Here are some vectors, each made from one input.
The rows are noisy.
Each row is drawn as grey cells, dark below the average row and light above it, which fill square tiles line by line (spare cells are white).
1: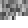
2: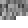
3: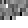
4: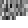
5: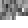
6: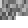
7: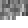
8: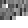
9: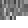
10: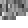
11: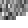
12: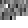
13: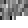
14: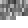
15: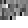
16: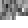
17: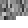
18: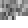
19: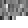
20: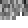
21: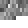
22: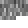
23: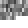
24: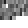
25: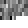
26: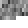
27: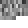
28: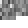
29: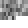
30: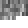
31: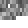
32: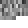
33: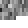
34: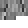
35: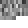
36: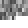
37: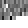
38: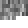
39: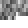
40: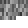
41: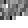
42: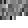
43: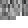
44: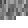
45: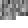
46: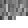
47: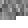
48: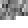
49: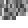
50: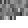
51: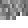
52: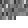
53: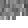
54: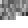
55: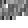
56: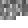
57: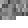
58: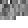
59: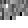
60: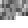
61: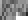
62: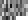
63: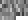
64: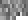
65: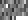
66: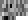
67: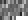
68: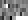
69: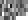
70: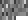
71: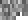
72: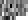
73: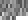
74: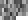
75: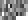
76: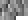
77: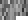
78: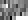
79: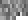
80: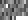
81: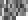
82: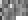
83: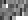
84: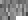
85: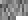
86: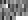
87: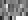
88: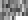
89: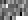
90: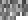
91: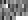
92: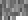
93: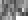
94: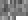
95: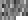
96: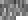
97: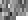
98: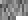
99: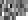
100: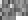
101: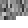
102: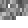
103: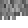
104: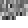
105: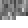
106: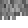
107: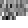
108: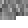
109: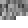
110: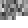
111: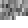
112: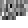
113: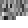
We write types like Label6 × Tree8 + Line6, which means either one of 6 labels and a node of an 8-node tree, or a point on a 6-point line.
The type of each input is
Label11 × Tree15.
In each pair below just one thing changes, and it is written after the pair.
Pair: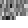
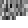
the label
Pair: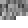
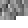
the label
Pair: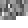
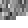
the label
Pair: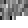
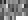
the label
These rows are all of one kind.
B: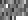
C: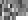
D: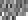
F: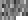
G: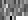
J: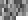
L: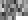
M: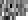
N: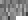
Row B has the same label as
F, J and L.
